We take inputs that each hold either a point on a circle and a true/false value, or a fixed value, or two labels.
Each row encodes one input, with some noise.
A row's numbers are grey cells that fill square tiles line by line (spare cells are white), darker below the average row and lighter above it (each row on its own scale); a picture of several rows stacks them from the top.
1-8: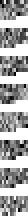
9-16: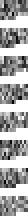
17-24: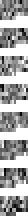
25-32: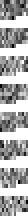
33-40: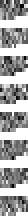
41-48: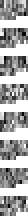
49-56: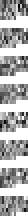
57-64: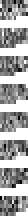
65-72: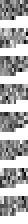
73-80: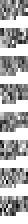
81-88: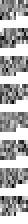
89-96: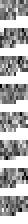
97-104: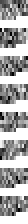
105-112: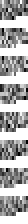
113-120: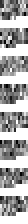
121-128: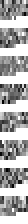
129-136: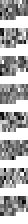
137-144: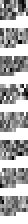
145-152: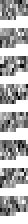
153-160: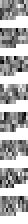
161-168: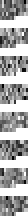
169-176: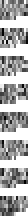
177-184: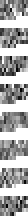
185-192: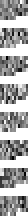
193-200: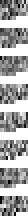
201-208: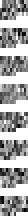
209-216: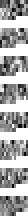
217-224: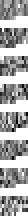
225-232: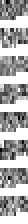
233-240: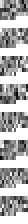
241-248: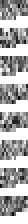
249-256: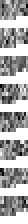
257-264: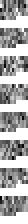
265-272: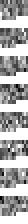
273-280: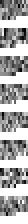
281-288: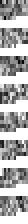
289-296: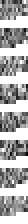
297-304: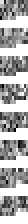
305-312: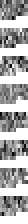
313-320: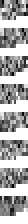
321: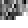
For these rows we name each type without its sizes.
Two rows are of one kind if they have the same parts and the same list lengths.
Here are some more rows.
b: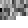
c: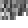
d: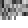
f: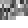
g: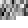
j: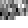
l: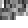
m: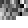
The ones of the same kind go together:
b, d, f, g, l
c
j, m

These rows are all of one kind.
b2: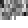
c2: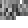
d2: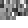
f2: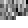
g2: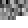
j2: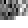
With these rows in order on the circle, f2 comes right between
c2 and j2.
